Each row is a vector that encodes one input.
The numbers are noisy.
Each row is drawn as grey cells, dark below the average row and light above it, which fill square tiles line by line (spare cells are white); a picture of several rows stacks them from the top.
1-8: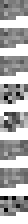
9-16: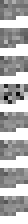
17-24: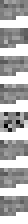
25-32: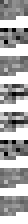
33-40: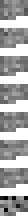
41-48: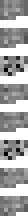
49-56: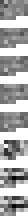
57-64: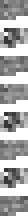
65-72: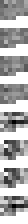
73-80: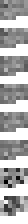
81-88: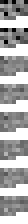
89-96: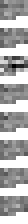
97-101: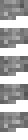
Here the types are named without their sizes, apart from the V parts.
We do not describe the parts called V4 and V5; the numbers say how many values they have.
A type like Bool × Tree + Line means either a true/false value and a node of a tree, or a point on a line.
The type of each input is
Bool × Line × Line × V5 + V4.
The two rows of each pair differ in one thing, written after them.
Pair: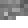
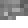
the place on one of the two lines
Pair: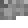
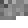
the value of V5
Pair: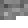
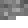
the place on one of the two lines
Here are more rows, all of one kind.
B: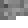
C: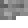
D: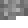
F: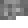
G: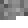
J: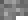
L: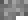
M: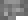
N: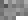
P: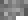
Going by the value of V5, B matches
F, M and N.
